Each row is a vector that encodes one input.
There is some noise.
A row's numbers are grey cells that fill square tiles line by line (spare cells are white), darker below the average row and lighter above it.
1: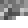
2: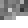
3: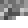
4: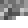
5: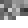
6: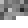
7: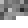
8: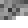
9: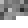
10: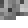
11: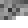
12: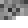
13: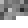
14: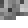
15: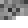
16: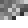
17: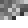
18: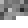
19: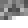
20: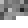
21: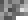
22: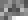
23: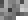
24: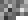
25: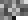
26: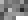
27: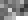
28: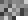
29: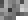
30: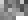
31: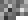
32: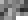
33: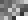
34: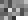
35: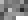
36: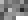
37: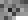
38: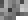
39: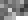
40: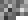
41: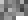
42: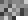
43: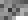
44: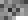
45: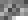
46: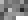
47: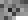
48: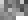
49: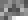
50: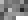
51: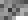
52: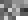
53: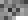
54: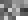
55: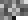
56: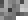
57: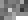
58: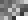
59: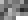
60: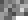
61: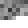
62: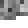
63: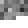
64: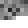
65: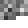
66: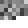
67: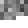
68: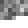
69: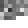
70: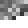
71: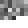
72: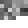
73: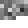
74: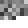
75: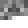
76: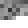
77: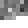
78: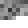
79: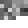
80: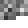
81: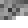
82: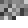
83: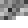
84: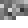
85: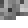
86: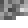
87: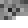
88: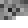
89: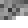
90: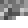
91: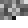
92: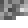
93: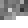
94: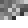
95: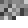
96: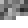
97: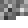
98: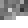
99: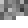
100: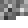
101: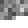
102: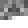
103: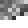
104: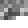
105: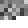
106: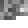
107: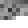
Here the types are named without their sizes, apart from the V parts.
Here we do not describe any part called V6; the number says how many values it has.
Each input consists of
a true/false value, together with either a node of a tree, or a value of V6.
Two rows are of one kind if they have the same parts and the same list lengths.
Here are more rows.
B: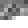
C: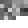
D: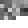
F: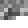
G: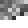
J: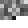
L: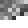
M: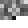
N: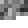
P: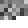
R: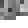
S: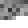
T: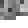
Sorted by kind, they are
B, N, S
C, D, F, G, J, L, M, P, R, T

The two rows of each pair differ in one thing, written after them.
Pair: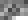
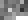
the true/false value
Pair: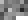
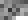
the true/false value
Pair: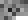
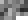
the true/false value
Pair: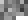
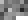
the node of the tree
